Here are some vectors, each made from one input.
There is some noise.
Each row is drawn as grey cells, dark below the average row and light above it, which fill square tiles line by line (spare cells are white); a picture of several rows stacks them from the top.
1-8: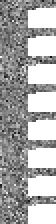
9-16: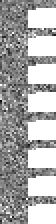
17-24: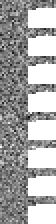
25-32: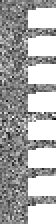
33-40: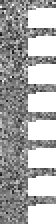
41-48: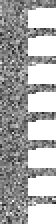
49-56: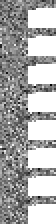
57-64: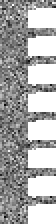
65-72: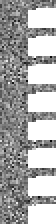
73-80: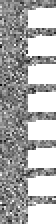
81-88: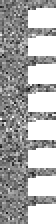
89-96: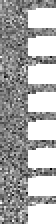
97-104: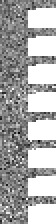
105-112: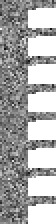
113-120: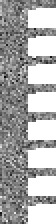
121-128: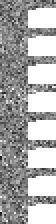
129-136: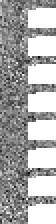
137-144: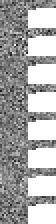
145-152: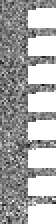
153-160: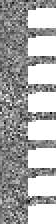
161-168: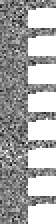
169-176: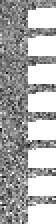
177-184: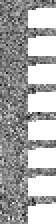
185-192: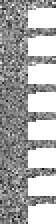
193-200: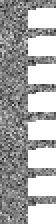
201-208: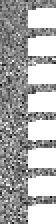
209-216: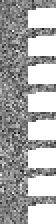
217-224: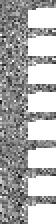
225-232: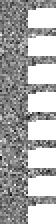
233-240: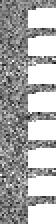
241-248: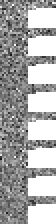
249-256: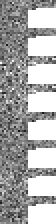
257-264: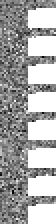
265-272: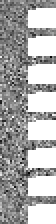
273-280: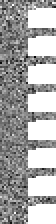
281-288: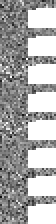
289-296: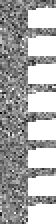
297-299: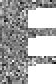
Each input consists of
either a point on a 15-point circle, or a point on a 6-point line, or a node of an 11-node tree.
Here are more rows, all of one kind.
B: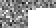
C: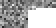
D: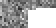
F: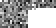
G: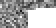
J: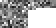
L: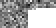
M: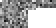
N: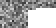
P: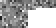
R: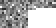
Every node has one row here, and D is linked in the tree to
C, G, M, N and P.
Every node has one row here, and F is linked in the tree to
M.
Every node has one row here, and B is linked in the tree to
N.
